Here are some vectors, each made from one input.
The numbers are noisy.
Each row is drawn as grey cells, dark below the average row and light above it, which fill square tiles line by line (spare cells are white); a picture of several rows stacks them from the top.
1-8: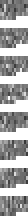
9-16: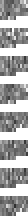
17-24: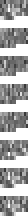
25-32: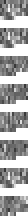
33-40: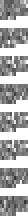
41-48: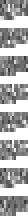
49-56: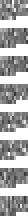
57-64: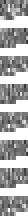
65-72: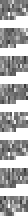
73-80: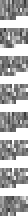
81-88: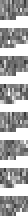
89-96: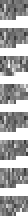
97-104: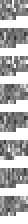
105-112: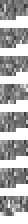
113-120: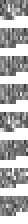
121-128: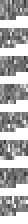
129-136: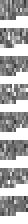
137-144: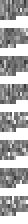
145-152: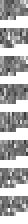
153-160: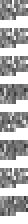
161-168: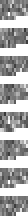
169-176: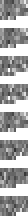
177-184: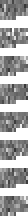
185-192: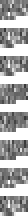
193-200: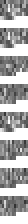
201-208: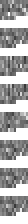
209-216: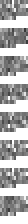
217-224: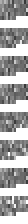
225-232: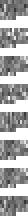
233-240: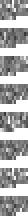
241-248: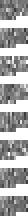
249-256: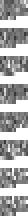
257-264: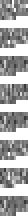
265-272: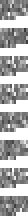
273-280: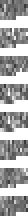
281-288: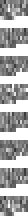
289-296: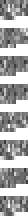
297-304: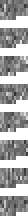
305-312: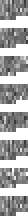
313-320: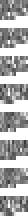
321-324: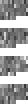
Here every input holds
one of 8 labels.
